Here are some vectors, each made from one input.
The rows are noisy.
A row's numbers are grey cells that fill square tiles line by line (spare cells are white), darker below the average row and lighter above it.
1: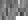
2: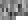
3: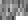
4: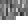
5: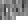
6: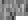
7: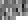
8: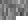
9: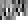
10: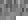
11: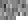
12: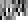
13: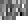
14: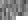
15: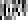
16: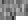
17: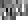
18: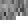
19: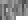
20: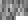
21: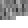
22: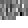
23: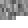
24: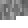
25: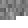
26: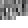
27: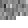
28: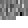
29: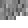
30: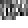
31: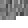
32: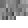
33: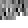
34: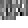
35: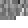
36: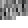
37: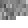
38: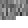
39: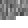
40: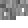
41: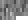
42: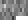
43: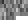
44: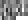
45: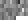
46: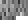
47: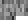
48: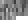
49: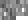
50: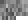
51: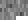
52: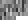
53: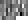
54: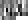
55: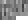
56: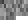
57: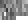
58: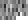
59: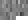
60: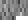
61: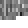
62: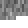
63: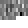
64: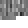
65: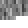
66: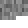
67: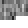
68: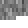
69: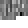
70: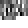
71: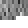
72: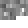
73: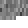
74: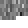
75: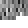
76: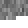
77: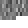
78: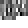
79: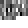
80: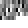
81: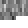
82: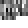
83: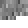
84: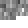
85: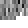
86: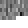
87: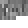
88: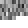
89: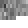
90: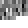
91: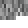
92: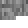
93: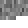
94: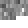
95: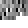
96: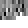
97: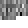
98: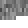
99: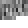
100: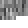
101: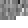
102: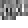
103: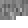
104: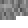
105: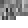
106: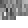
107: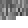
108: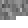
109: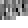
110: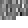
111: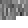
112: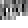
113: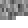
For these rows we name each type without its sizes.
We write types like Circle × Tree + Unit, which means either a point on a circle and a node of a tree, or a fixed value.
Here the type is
Bool × Bool × Bool + Tree × Tree + Unit.
